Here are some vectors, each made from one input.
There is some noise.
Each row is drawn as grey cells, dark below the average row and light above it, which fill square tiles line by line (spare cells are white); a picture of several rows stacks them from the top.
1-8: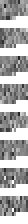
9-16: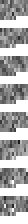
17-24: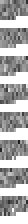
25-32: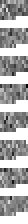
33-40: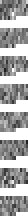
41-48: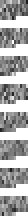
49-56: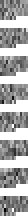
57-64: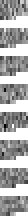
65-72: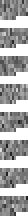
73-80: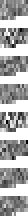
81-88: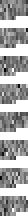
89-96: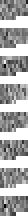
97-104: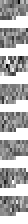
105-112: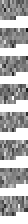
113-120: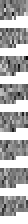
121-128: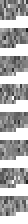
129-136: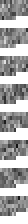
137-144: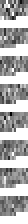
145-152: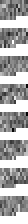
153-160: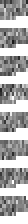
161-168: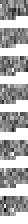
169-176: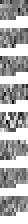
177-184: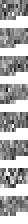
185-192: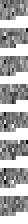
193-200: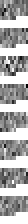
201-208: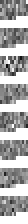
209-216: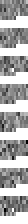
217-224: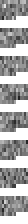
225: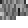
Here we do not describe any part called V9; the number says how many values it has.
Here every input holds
a list of up to three items, each a true/false value and a value of V9.
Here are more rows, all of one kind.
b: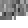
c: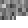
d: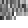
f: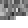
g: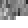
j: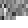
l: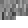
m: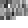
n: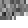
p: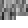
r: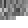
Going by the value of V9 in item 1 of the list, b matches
n and r.
